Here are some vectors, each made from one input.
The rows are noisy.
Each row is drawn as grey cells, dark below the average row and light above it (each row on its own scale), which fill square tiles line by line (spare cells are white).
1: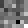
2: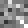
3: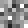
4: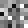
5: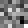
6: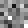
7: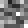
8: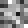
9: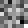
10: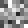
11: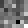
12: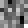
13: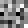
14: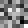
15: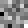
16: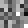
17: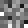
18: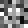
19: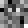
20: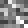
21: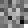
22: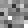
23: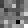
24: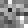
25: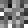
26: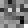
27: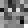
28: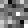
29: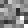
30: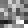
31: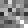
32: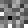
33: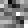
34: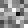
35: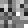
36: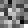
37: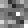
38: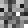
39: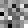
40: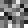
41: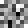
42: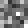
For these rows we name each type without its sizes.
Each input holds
a list of points on a circle.
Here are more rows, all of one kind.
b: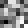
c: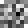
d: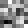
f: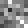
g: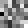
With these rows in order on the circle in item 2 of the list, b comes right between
c and f.
